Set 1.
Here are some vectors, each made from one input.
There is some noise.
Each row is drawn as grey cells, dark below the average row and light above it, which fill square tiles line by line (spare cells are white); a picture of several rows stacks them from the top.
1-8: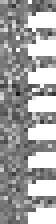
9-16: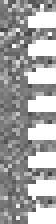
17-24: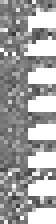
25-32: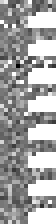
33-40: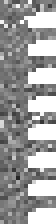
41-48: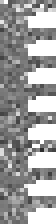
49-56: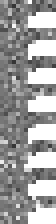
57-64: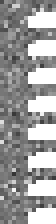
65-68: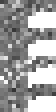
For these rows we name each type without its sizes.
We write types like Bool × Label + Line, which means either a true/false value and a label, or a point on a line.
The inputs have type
Tree.
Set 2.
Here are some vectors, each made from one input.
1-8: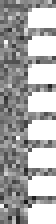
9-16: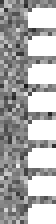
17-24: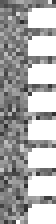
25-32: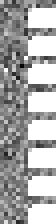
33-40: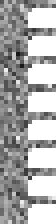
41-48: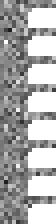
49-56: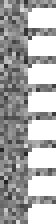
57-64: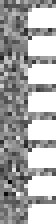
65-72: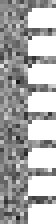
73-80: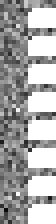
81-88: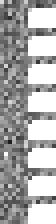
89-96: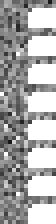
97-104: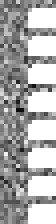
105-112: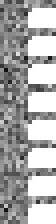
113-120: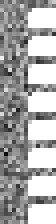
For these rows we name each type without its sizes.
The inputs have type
Line.
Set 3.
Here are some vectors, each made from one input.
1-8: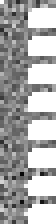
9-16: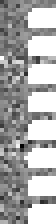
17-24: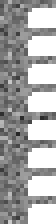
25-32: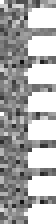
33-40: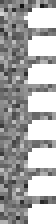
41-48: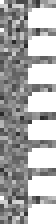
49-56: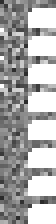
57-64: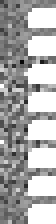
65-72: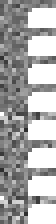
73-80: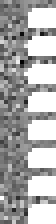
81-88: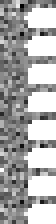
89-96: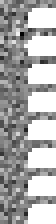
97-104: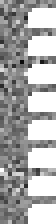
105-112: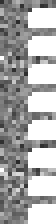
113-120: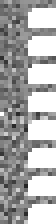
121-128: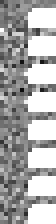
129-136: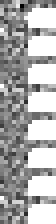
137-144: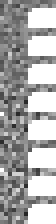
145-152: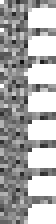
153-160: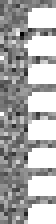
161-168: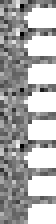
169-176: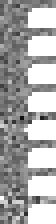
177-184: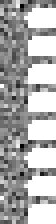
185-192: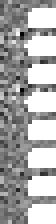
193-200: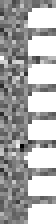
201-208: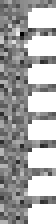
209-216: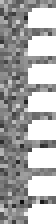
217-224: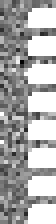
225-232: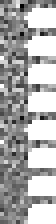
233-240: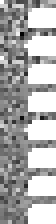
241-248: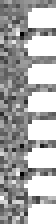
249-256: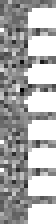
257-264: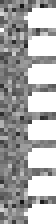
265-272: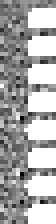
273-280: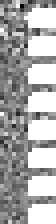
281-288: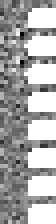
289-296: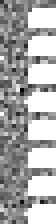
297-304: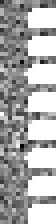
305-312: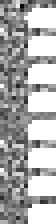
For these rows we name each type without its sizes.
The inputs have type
Line.
